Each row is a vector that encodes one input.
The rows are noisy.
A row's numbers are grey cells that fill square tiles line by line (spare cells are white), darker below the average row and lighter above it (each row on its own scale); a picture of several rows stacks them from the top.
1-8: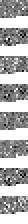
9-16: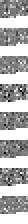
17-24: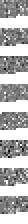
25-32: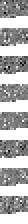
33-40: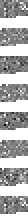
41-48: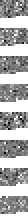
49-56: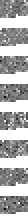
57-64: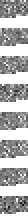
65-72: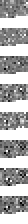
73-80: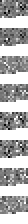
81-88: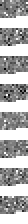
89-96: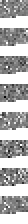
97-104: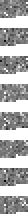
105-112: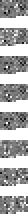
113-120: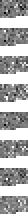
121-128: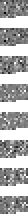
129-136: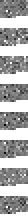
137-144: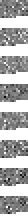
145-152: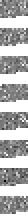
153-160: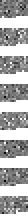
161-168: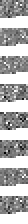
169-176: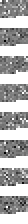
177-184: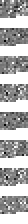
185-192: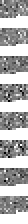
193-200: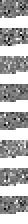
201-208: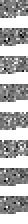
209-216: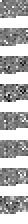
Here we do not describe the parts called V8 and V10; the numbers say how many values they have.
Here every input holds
either a value of V8 and a value of V10, or a list of up to two points on a 6-point line.
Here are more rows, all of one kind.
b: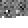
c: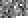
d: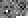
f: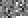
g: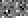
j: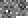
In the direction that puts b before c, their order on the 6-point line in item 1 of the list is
j, d, b, g, f, c.
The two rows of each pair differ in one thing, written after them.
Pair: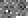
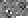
the place on the 6-point line in item 2 of the list
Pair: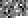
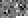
the place on the 6-point line in item 1 of the list
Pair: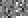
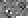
the place on the 6-point line in item 1 of the list
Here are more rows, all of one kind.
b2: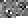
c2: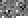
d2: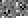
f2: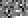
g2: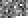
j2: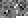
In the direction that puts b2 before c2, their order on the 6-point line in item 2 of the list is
b2, c2, d2, f2, g2, j2.
